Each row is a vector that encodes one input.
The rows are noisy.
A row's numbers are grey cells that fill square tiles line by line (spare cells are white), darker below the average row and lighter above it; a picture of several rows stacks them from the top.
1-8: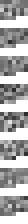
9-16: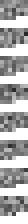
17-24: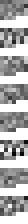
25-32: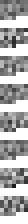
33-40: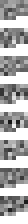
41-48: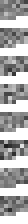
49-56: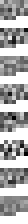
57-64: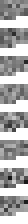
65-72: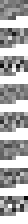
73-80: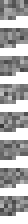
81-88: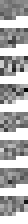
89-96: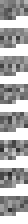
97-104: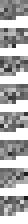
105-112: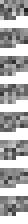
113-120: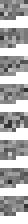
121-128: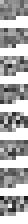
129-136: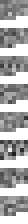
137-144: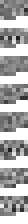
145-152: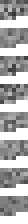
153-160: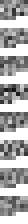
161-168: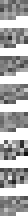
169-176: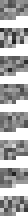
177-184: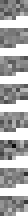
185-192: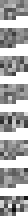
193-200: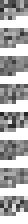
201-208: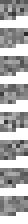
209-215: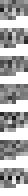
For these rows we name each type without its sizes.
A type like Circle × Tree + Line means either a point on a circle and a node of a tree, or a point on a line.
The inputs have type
Bool × Bool × Bool + Tree + Unit.
